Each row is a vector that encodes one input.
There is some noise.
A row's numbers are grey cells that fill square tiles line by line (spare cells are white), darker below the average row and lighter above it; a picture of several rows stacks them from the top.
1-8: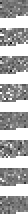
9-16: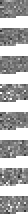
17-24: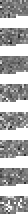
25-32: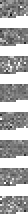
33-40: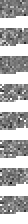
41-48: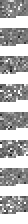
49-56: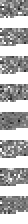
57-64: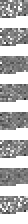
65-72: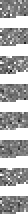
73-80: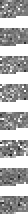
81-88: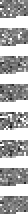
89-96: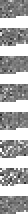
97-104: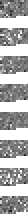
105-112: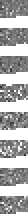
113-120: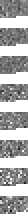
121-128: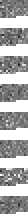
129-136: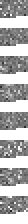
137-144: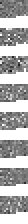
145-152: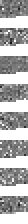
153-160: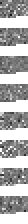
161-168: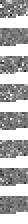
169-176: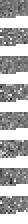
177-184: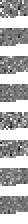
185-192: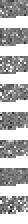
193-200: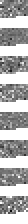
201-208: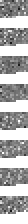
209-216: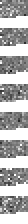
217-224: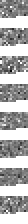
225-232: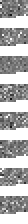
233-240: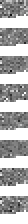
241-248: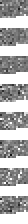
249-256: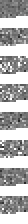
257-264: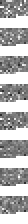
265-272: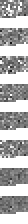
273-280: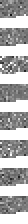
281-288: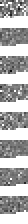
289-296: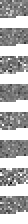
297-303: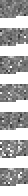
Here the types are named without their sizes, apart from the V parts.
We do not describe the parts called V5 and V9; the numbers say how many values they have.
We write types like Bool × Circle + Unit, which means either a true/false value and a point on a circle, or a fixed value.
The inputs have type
(Bool × (Circle + Unit) + V5) × V9.
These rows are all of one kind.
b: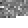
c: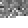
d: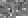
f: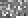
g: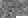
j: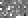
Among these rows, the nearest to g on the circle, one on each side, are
d and f.
